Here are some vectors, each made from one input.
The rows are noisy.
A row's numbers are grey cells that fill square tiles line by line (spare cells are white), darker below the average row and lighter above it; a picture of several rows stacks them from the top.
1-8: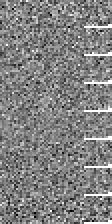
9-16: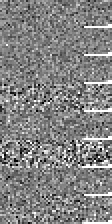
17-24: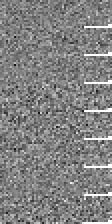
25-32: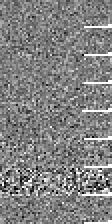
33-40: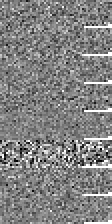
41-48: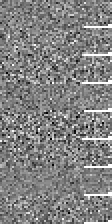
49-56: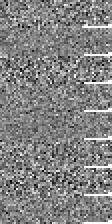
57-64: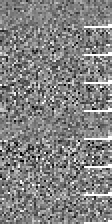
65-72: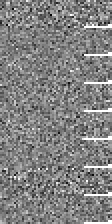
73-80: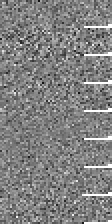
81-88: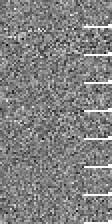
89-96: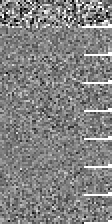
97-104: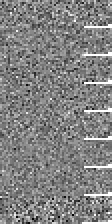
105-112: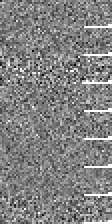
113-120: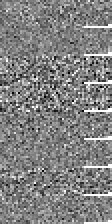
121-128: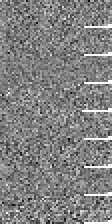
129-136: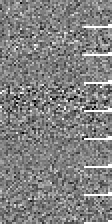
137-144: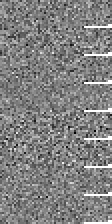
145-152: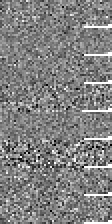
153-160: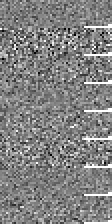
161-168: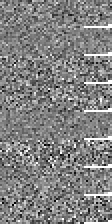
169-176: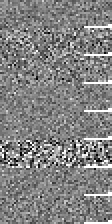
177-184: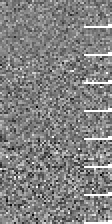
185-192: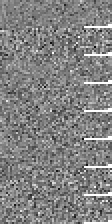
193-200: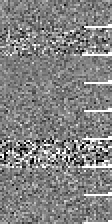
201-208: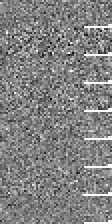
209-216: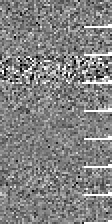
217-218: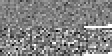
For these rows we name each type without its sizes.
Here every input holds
either a fixed value, or a node of a tree and a true/false value.
